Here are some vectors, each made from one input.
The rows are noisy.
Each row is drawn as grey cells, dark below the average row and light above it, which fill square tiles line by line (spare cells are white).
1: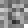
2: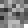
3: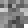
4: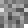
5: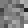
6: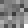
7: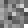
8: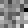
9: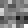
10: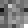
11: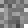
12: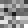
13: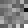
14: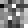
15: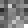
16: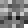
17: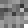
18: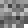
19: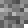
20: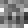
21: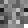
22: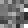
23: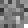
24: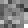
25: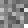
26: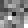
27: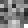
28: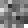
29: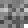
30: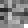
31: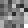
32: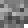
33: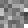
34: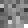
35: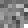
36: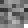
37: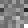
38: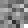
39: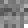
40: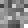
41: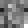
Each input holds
a point on a 5-point line and a true/false value.
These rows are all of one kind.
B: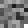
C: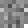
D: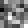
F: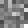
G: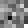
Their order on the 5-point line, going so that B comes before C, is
D, B, C, F, G.
